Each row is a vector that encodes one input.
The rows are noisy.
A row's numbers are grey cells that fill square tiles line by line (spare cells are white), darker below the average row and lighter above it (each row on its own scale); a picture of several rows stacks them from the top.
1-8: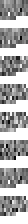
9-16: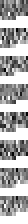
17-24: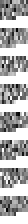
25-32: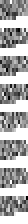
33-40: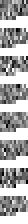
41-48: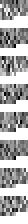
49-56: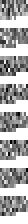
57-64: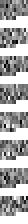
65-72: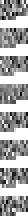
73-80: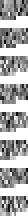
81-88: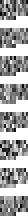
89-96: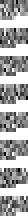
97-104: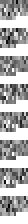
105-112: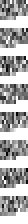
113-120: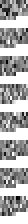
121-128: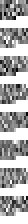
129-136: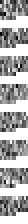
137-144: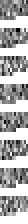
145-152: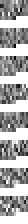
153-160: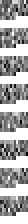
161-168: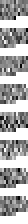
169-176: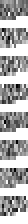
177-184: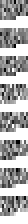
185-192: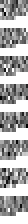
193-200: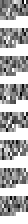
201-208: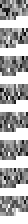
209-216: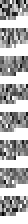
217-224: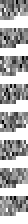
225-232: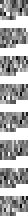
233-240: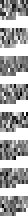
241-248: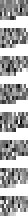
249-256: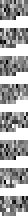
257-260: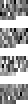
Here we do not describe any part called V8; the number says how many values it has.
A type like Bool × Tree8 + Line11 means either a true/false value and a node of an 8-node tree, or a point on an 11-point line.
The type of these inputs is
Line5 × (Line5 + V8) + List3(Line7).
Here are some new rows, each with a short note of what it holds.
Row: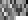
a list of one item
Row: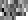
the empty list
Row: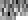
a point on a 5-point line and a value of V8
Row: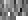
a list of two items
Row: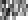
a point on a 5-point line and a value of V8
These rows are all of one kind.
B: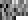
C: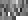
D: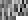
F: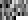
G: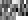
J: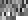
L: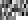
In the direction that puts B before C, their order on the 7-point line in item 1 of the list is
F, B, L, G, C, D, J.
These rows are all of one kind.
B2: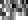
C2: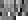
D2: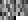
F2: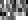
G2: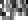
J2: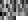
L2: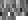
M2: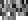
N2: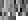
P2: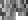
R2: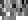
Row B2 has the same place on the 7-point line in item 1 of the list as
G2, L2, M2 and P2.
